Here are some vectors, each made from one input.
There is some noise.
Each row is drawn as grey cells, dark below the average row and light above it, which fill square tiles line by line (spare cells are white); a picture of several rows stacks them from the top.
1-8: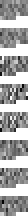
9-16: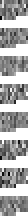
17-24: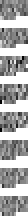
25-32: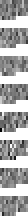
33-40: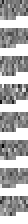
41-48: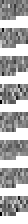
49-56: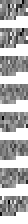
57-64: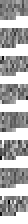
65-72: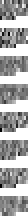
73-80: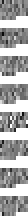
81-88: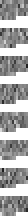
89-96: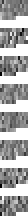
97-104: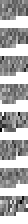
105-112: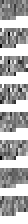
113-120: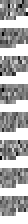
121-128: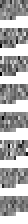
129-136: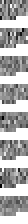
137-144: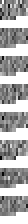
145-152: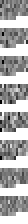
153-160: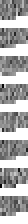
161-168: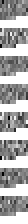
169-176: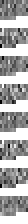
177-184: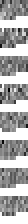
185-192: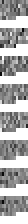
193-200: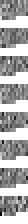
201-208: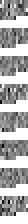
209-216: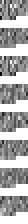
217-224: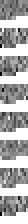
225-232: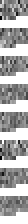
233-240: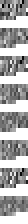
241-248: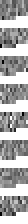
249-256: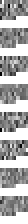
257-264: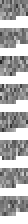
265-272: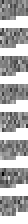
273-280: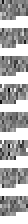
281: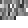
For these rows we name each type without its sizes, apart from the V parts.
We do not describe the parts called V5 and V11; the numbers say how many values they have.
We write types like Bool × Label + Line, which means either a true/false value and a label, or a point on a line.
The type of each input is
((Bool × Circle + Unit) × V5 + Line) × V11.
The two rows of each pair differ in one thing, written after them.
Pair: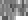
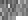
the value of V11
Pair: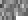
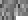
the true/false value
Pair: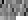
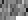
the value of V5
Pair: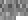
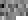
the value of V11
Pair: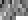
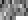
the place on the circle
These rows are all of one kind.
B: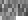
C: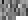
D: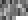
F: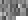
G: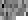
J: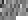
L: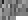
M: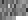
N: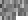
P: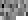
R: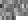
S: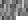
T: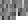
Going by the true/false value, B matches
D, G, J and M.
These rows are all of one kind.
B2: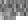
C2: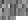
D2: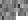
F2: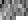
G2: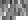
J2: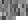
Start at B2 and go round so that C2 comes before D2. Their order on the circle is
B2, C2, F2, G2, J2, D2.
